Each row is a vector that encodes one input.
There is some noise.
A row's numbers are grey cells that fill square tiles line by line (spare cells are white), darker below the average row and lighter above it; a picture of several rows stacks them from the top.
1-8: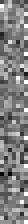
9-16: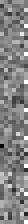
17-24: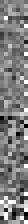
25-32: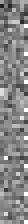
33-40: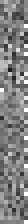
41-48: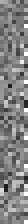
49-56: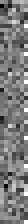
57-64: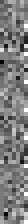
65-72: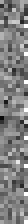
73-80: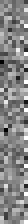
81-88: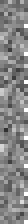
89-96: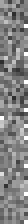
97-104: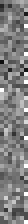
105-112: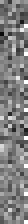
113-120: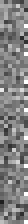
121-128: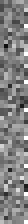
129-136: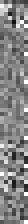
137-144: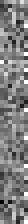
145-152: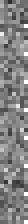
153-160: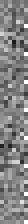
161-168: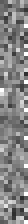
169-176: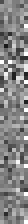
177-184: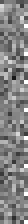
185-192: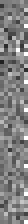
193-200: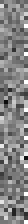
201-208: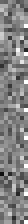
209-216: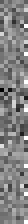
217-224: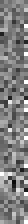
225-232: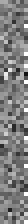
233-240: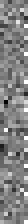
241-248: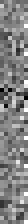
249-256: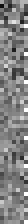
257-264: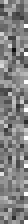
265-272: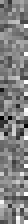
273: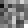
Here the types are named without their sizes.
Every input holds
either a point on a line, or three true/false values.
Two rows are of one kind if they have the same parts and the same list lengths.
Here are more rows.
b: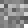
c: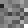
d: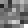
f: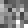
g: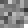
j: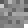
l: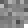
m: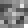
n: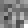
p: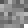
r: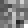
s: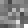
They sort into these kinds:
b, g, j, l, m, n, p, r
c, d, f, s

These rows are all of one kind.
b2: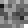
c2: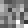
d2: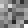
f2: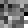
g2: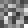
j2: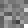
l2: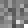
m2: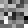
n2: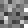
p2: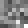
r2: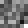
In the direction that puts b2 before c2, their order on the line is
n2, j2, f2, l2, g2, d2, b2, m2, r2, c2, p2.
